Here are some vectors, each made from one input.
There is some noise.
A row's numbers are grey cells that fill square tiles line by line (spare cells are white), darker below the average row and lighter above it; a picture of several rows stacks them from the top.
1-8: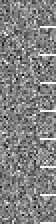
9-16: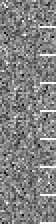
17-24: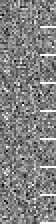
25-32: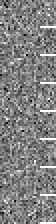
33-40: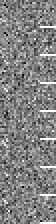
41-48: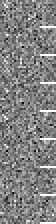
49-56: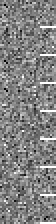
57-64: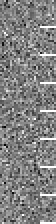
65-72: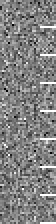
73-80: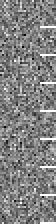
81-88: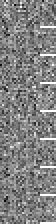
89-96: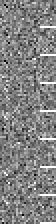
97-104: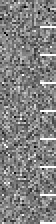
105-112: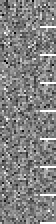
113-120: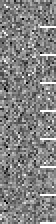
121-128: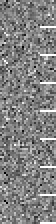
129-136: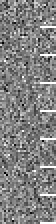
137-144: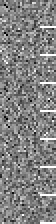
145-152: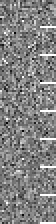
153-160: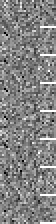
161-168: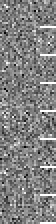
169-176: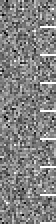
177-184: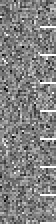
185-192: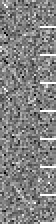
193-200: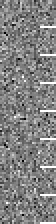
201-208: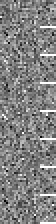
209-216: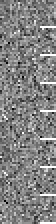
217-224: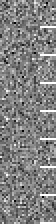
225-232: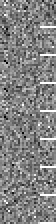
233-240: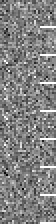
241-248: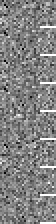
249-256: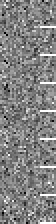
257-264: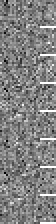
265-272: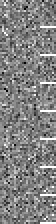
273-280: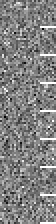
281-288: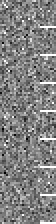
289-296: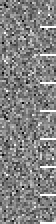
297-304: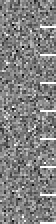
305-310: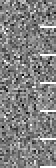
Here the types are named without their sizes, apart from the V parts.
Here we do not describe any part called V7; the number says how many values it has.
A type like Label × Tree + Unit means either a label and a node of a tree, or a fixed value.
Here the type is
(Bool × Bool × Bool × Bool + (Circle + Unit) × Tree × V7) × Circle × Line.
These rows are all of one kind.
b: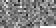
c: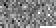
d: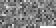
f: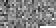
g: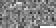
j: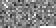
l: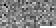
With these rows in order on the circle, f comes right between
c and g.
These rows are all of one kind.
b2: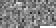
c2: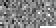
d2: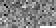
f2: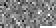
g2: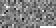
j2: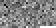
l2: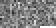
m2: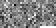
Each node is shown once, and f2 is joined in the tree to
c2.
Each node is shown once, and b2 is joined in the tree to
m2.
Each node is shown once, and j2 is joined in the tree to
d2 and l2.
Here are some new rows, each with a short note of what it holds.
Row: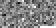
a point on a circle, a point on a line and four true/false values
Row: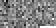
a point on each of two circles, a point on a line, a node of a tree and a value of V7
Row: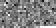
a point on each of two circles, a point on a line, a node of a tree and a value of V7
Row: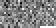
a point on a circle, a point on a line and four true/false values
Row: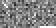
a point on each of two circles, a point on a line, a node of a tree and a value of V7
